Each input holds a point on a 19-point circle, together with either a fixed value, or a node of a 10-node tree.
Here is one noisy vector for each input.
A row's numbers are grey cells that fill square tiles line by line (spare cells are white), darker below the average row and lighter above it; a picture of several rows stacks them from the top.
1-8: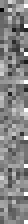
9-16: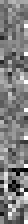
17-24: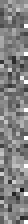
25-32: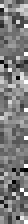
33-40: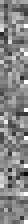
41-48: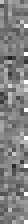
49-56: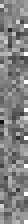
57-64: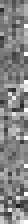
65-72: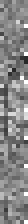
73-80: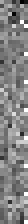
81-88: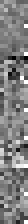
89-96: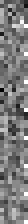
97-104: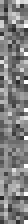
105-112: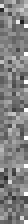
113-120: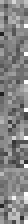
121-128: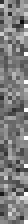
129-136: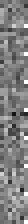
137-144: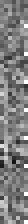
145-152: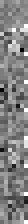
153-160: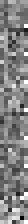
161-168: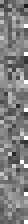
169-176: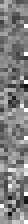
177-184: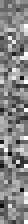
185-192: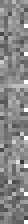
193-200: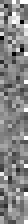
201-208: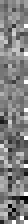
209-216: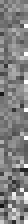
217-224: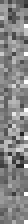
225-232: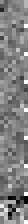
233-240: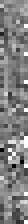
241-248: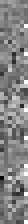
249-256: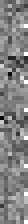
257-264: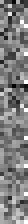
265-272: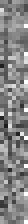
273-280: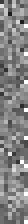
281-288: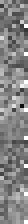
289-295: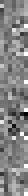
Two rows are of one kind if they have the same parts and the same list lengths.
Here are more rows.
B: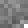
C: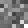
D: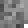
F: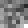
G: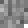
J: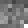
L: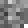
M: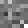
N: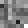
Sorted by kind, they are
B, C, G, L, M
D, F, J, N

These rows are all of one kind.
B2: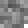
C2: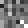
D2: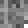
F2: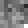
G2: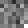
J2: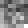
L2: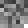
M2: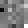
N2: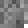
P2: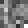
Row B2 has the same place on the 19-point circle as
D2, G2 and N2.
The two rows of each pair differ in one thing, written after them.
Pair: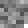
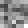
the place on the 19-point circle
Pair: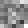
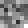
the node of the tree
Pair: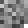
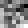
the node of the tree
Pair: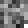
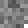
the node of the tree
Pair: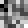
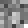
the place on the 19-point circle
